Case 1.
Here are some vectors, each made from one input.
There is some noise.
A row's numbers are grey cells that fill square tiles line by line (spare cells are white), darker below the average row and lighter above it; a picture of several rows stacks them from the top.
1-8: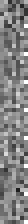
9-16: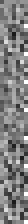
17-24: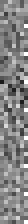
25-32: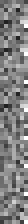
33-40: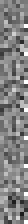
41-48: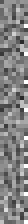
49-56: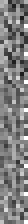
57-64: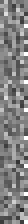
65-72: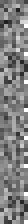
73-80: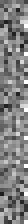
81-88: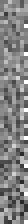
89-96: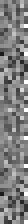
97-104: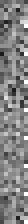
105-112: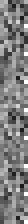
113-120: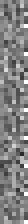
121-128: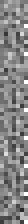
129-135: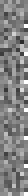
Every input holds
a point on an 18-point line.
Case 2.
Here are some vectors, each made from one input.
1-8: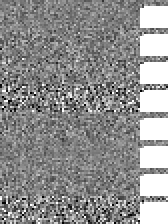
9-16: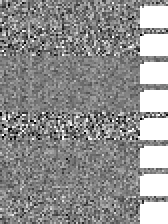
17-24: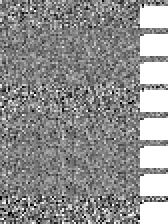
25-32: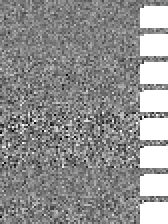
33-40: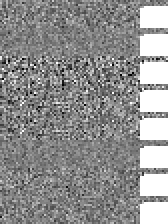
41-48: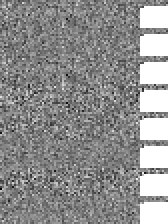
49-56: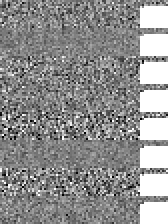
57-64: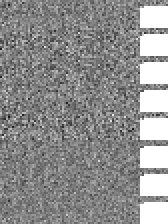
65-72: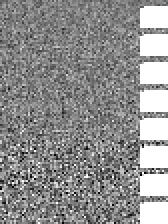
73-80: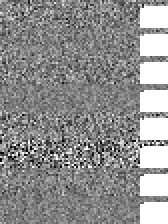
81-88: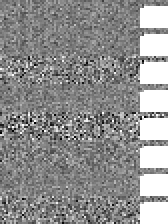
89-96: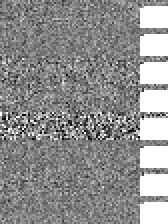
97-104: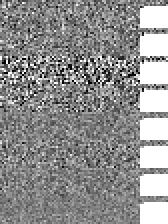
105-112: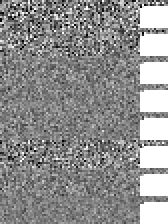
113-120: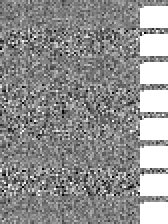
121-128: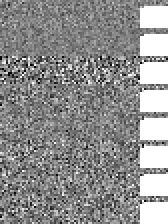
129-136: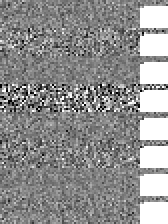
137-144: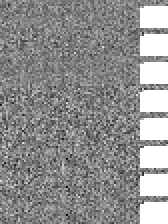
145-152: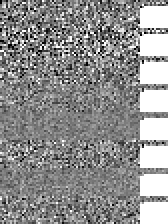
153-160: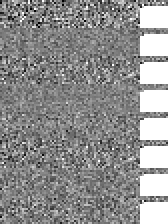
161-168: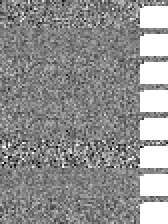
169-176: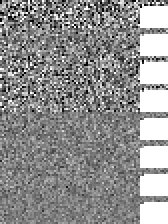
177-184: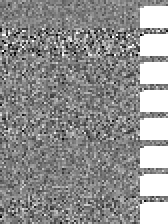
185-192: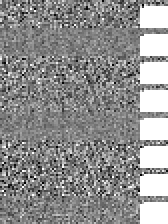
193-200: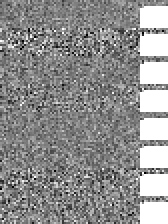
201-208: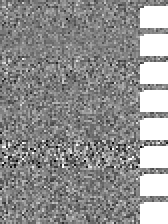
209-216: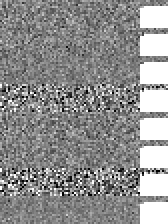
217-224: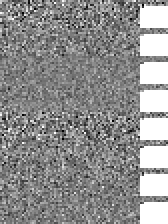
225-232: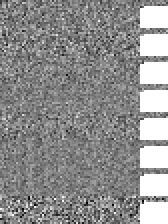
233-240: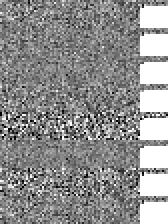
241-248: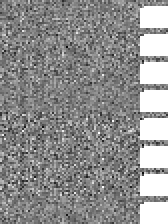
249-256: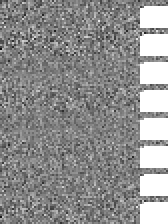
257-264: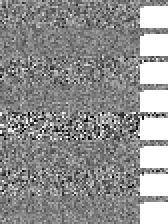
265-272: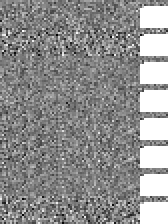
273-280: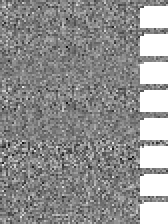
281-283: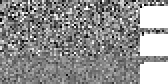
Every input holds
a point on a 4-point line.
